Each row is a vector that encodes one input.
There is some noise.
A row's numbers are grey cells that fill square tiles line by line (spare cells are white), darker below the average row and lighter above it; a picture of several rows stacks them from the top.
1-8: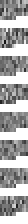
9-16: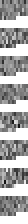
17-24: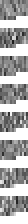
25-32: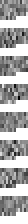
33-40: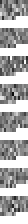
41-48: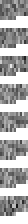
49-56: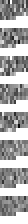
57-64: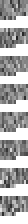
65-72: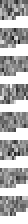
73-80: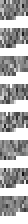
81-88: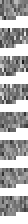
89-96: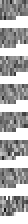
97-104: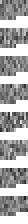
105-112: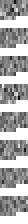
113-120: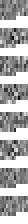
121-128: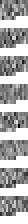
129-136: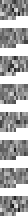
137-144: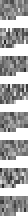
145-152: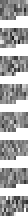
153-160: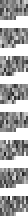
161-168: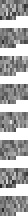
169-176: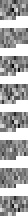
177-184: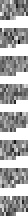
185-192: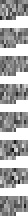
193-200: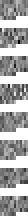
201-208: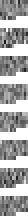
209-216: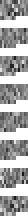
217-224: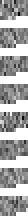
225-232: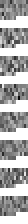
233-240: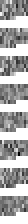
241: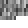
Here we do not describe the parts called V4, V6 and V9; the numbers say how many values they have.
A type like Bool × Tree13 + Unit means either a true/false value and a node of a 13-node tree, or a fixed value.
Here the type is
Bool × V4 + Line5 + Tree10 × V9 + V6.
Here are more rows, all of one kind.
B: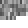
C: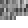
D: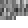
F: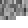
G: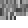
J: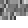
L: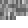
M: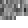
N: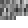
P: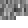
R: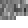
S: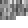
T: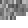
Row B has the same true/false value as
F, L, S and T.
